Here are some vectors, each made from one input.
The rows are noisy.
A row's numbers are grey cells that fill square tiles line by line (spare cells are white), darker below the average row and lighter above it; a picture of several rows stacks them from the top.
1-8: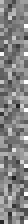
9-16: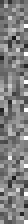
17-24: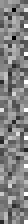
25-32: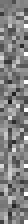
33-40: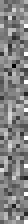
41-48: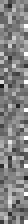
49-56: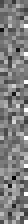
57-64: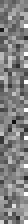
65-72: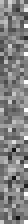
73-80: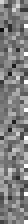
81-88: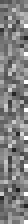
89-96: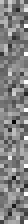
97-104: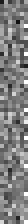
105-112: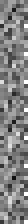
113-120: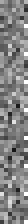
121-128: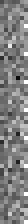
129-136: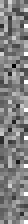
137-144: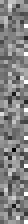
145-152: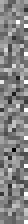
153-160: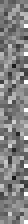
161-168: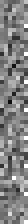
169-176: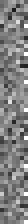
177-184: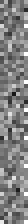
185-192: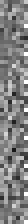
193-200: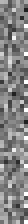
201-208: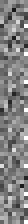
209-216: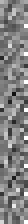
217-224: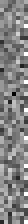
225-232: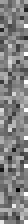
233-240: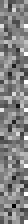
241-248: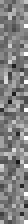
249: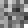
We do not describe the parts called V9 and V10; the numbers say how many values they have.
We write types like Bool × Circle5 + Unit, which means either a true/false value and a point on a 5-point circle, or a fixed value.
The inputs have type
Bool × Line5 × (Line5 + V9) + V10.
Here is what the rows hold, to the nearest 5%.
About 60% of them hold a point on a 5-point line and a true/false value, together with either a point on a 5-point line, or a value of V9. The rest hold a value of V10.
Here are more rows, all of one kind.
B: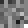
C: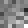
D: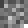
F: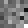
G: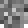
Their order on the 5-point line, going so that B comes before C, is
B, D, G, C, F.
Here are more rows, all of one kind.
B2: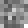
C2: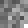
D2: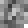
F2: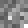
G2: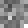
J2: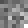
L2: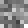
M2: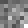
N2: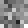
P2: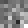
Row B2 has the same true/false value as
D2, G2, L2 and N2.
